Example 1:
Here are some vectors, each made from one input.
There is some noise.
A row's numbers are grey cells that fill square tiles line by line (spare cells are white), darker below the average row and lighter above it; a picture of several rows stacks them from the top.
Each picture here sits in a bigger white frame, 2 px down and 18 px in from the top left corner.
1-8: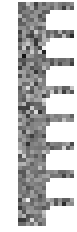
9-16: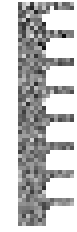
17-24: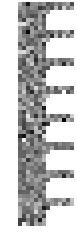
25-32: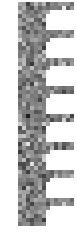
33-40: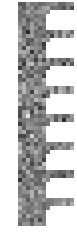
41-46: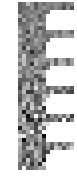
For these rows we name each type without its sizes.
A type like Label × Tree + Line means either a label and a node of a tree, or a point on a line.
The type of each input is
Label + Tree.
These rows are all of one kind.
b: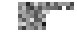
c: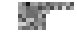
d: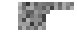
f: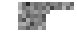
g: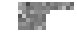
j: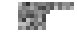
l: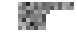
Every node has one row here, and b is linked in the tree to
d and l.
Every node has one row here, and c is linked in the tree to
d and j.
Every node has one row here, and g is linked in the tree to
f.
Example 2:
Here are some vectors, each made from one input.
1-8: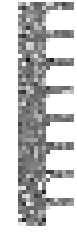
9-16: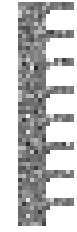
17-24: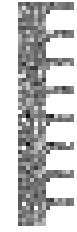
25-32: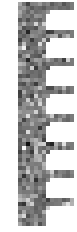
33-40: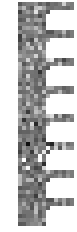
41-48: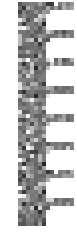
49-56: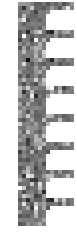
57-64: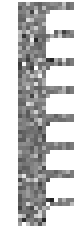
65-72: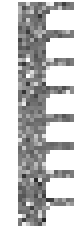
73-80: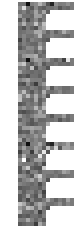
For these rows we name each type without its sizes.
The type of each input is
Bool × Bool × Bool × Bool + Line.
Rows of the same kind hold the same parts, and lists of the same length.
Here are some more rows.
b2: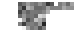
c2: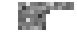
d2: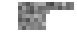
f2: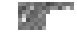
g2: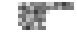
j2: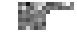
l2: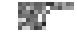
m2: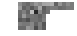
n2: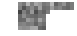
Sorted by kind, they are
b2, f2, l2
c2, d2, g2, j2, m2, n2

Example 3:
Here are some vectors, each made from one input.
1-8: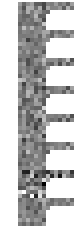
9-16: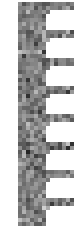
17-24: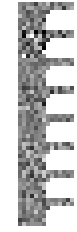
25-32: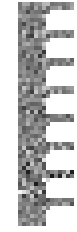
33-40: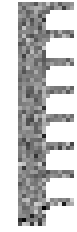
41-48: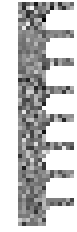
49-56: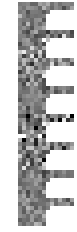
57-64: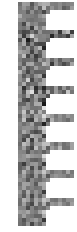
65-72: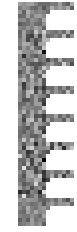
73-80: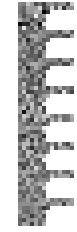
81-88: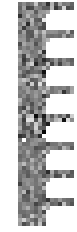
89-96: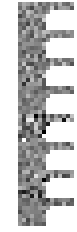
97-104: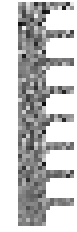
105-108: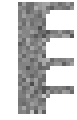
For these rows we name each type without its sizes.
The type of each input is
Bool × (Tree + Unit).
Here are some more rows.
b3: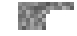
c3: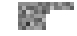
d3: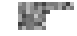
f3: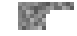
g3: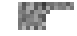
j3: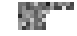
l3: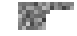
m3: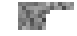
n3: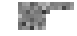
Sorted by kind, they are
b3, c3, d3, f3, g3, l3, m3, n3
j3

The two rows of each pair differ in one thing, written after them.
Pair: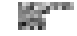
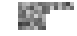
the true/false value
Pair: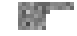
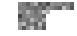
the node of the tree
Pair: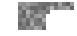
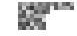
the node of the tree
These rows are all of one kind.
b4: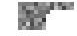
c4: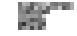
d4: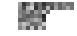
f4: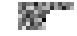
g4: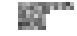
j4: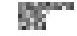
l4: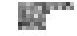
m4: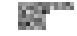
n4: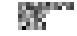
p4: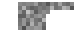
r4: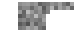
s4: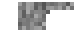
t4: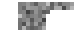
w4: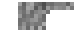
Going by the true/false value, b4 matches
c4, f4 and t4.
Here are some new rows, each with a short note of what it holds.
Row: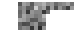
a true/false value
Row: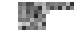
a node of a tree and a true/false value
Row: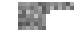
a node of a tree and a true/false value
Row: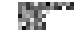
a true/false value
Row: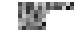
a true/false value
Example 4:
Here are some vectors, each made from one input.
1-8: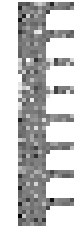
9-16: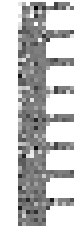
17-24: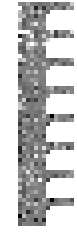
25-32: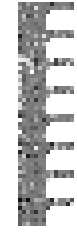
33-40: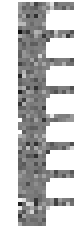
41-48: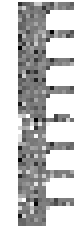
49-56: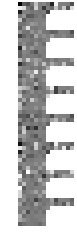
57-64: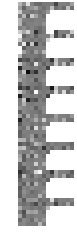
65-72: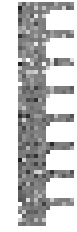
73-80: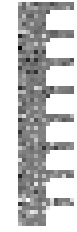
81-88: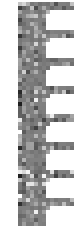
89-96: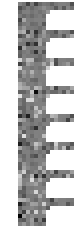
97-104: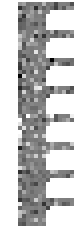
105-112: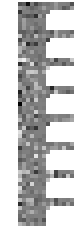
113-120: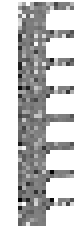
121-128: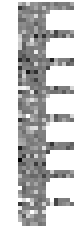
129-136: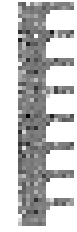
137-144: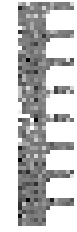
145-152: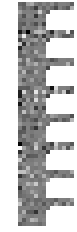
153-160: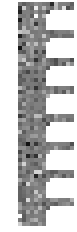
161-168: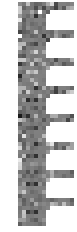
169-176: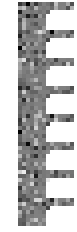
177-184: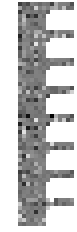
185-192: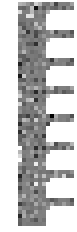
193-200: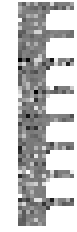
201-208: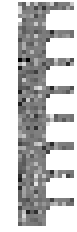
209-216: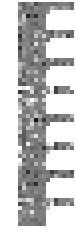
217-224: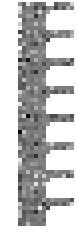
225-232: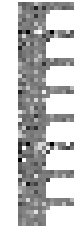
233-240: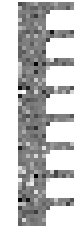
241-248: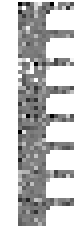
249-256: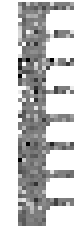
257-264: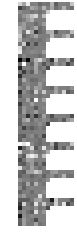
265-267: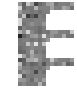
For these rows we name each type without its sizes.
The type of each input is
(Bool × Bool × Bool × Bool + Unit) × Line.
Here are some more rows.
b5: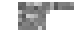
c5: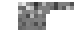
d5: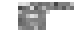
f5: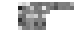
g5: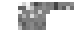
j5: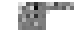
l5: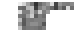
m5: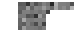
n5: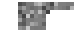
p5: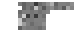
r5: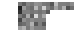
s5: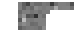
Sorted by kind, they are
b5, c5, g5, j5, l5, m5, n5, p5, s5
d5, f5, r5

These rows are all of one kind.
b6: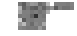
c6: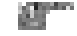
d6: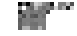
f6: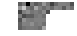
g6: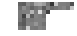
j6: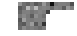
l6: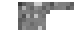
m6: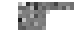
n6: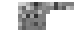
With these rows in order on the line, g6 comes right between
j6 and n6.
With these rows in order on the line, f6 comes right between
l6 and m6.
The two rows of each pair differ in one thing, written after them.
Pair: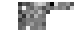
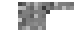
the place on the line
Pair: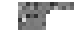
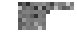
one of the four true/false values
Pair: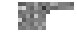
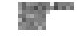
one of the four true/false values
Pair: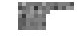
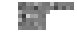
the place on the line
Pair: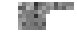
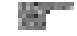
one of the four true/false values
